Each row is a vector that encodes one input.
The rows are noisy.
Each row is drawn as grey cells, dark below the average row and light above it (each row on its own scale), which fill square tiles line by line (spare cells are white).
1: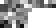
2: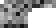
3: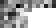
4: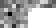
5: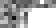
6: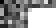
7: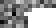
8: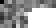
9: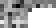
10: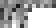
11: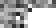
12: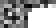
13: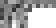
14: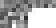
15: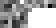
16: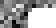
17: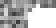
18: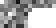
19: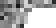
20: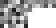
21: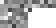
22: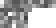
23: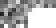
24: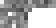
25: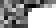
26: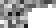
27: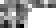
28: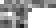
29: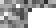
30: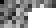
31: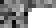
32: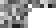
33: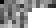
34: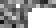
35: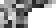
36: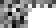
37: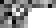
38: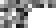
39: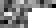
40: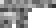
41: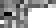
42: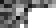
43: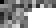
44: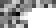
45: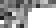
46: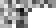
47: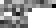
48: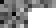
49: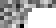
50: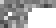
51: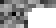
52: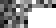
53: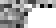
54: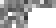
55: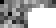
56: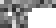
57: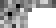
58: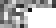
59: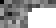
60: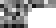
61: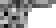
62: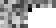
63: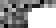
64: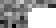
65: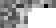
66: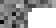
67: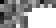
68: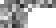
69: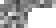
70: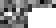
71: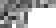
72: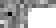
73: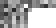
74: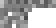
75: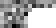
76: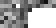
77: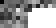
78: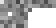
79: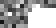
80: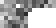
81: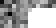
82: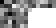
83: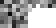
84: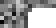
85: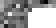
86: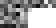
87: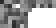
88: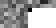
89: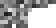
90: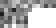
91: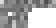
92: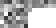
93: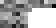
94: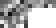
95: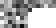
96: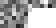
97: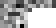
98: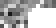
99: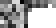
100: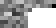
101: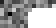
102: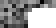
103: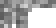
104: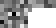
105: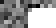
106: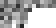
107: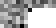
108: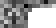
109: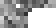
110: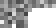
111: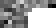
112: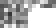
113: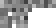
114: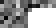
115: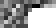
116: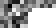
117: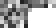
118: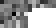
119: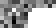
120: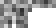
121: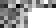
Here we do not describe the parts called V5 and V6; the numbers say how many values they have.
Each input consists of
a value of V5, together with either a point on a 7-point line and a true/false value, or a value of V6.
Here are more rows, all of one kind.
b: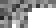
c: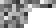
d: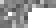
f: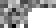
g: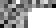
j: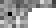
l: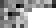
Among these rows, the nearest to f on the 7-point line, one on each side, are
b and d.
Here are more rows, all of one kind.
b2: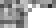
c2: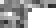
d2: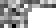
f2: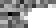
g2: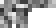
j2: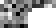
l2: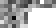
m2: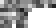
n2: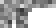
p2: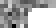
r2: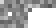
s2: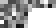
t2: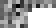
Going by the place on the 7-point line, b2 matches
f2, j2 and r2.
